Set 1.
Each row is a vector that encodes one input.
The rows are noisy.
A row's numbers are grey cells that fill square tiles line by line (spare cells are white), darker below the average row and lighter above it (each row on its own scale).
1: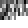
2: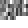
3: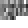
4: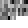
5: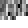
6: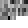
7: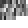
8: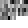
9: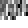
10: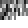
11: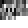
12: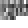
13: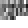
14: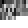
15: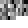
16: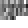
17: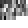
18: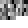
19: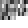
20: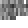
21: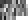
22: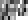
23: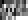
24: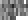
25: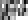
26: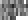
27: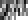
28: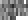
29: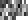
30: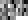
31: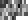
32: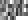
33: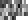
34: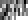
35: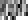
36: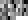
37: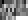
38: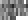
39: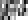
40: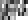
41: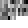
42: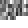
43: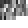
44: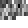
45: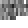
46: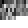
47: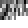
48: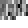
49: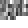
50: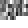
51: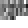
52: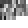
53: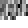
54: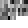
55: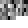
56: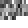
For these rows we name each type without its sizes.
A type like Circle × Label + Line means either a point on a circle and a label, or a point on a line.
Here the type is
Line.
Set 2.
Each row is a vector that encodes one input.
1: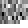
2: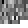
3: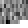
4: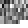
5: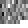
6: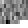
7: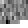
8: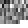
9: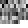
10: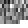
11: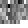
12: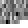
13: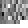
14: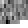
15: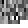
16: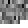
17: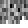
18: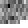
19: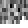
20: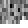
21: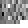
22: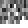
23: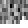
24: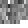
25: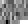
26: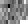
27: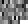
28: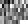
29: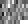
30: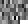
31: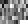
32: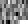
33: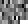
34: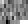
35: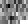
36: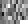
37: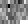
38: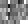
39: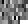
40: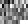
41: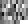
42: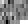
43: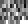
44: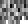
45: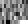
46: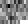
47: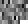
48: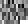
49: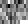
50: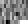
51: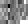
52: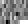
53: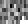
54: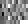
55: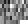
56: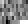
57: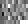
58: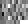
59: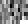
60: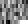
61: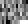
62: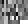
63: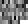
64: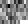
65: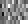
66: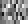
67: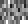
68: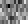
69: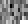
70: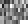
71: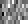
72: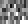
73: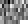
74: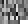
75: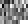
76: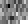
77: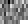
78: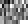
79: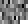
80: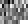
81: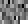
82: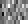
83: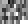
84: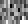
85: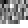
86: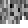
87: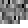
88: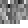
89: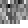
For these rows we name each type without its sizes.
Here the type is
Label.
